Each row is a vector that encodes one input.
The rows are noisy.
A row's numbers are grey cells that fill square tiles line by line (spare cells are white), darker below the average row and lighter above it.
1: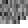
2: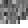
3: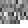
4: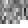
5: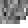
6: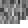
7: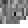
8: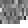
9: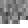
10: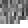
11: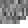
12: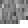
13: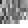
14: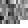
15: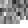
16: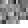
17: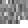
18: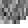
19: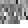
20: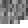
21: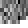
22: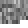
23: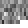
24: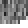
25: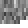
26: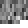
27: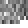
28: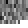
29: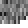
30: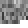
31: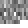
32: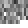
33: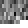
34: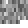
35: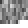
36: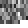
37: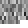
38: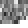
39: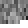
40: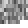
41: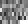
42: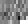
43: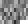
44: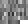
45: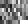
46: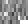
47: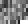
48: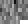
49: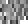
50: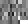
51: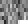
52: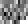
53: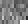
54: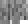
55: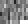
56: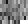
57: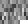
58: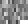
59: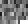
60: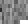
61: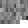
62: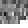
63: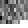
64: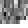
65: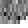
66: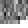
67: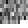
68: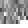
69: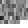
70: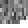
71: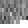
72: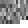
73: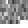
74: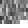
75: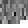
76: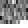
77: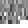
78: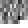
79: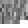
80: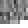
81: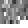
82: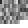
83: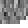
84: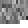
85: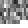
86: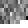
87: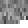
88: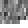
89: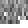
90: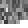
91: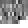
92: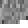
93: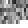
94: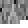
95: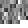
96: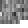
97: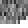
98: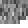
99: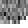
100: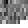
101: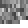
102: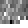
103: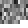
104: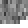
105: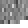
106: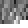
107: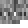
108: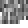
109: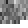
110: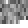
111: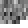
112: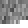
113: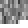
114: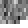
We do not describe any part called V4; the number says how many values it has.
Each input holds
a point on a 6-point circle and a value of V4, together with either a fixed value, or three true/false values.
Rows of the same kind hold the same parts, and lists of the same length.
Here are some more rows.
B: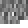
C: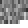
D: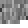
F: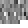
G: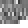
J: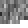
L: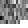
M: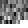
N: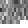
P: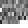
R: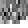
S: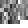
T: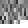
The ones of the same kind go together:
B, D, F, J, L, N, R, T
C, G, M, P, S

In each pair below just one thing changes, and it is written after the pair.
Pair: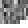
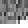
the place on the 6-point circle
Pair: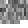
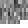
one of the three true/false values
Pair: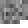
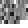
the value of V4
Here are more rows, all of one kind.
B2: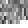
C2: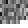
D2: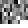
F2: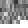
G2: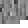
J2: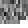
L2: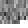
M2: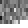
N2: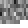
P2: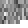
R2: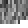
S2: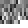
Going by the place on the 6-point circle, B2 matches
G2, M2 and R2.
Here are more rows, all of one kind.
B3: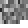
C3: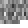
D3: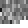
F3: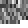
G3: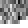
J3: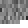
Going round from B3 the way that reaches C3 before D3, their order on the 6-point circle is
B3, C3, J3, F3, G3, D3.
